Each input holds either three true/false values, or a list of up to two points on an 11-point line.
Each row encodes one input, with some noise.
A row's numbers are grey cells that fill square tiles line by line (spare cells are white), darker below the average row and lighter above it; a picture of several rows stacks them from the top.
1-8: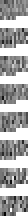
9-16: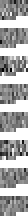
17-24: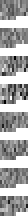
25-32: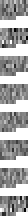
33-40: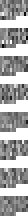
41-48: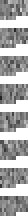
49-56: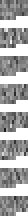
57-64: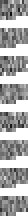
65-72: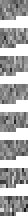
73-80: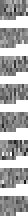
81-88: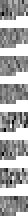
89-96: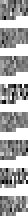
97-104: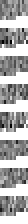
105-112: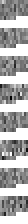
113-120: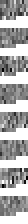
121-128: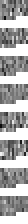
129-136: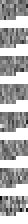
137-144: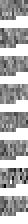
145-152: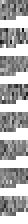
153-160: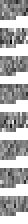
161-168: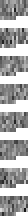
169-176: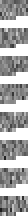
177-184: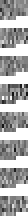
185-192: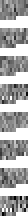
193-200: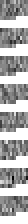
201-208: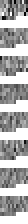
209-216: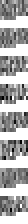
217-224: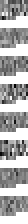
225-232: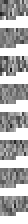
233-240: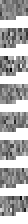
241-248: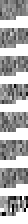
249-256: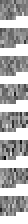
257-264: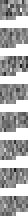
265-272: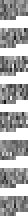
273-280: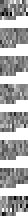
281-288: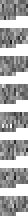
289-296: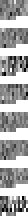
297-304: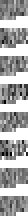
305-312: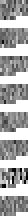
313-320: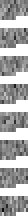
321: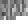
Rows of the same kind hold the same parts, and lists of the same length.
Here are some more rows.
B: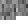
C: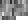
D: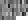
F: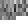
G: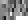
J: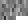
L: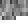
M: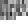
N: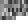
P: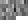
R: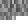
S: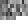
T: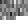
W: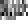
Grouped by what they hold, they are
B, F, G, J, P, W
C, L
D, N, T
M, R, S

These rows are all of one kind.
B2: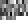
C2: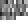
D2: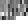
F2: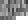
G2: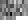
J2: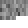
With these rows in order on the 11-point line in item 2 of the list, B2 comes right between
F2 and G2.
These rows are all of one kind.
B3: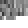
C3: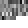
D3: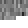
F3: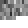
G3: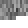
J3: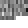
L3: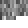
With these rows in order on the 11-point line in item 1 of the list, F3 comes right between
B3 and G3.
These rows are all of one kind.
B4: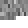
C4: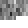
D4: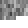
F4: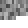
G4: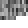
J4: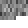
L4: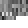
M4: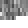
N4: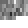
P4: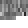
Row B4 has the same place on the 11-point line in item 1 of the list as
C4, D4, F4 and N4.
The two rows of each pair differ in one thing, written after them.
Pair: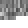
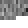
the place on the 11-point line in item 1 of the list
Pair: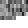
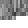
the place on the 11-point line in item 2 of the list
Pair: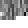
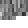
the place on the 11-point line in item 1 of the list
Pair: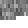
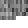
the place on the 11-point line in item 2 of the list
